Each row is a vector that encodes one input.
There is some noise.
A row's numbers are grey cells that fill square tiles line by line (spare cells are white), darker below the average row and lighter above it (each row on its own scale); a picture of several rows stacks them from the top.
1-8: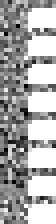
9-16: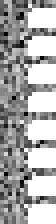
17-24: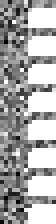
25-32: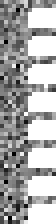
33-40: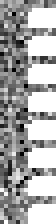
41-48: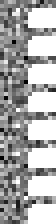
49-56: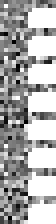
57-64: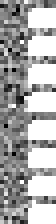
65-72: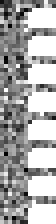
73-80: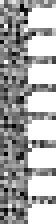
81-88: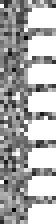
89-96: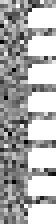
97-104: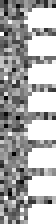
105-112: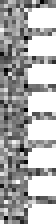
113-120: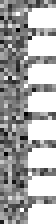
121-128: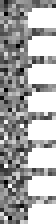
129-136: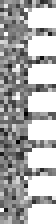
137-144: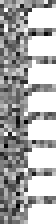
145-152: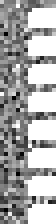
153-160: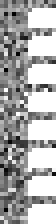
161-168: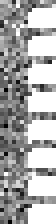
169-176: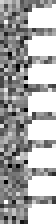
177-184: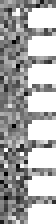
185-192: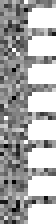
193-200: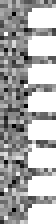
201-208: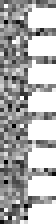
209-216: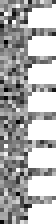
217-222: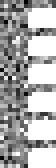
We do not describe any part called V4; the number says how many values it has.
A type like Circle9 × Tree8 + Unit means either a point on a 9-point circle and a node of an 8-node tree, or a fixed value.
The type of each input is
(Circle9 + V4) × Tree10 + Circle11.
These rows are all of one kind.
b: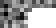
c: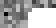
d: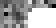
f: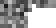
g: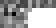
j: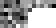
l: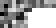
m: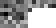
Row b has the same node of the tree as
d and m.
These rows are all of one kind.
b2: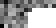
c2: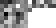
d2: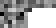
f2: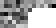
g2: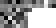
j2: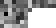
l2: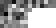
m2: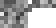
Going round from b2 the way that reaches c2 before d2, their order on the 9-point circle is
b2, m2, c2, f2, g2, d2, j2, l2.
